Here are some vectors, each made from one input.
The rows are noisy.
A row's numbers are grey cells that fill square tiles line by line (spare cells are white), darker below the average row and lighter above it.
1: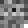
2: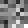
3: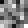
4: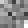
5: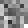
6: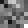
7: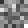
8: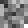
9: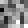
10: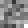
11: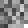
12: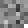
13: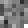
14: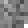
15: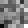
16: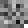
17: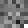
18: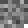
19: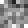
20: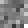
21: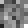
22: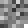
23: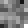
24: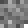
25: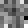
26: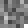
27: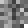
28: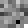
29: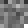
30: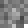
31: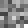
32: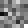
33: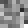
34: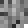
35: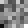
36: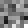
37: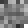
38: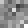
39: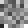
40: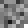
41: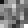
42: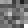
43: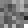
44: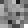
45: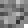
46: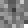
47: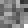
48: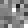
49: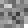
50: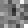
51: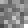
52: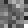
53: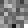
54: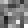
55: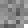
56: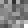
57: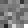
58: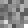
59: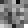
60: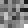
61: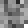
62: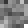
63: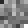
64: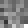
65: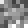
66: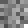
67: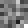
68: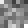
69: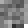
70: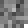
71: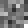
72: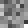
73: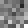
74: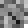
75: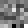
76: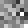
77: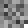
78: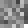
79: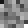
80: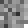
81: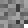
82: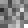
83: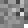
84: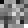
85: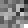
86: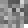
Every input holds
a node of a 9-node tree, together with either one of 9 labels, or a node of a 9-node tree.
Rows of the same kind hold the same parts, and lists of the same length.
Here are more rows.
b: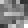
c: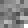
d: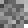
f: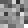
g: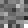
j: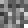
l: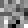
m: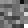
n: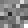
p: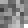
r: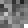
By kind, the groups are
b, c, d, j, l, m, p, r
f, g, n

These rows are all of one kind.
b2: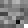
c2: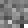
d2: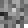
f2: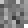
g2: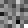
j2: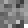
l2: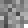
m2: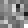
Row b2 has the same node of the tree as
c2 and j2.
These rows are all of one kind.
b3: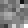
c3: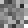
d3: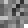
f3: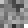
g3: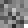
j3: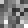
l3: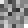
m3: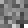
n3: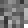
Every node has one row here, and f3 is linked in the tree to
c3 and n3.
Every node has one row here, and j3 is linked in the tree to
b3.
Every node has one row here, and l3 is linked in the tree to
g3 and n3.
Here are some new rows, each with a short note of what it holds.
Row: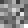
a node of each of two 9-node trees
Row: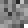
a node of each of two 9-node trees
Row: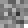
one of 9 labels and a node of a 9-node tree
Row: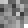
one of 9 labels and a node of a 9-node tree
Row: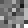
one of 9 labels and a node of a 9-node tree
